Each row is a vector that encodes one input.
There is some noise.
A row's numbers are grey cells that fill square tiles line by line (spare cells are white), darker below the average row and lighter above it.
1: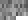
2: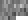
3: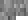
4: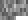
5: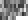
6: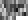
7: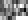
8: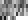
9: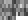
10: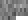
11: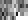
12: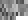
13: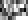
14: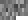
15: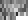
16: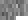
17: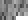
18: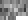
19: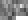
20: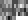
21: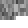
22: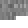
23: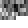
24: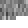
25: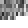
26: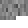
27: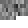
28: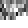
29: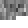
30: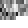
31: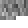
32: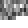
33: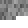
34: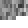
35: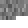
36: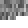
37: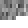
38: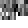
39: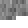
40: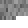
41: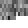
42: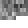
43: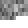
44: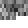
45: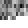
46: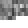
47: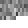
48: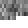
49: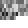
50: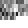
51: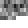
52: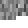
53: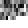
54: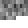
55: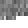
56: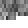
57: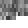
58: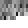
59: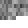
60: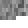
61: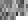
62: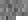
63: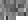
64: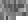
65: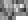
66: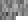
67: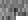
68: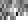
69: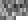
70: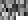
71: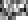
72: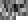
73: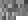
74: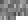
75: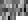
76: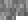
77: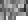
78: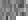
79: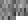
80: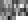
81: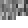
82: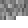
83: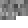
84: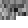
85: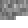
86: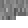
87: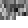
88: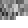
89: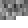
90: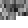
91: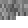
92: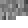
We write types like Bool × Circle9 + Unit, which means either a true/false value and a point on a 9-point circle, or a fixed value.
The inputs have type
Bool × (Tree7 + Unit) + Line8.
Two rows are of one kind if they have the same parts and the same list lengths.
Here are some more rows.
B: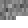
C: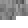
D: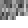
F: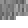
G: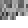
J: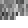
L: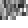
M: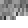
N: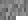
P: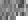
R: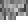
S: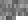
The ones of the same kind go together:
B, M, N, R
C, L, P
D, F, G, J, S

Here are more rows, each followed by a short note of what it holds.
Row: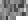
a true/false value
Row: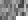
a true/false value
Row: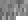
a node of a 7-node tree and a true/false value
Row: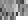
a true/false value
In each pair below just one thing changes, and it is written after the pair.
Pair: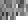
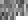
the node of the tree
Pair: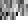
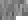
the true/false value
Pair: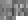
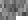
the node of the tree
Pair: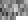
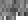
the node of the tree
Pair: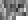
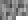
the node of the tree
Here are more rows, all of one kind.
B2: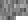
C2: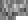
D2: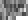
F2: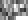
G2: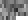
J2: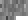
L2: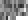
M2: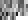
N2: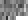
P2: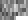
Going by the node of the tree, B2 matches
G2, J2, N2 and P2.
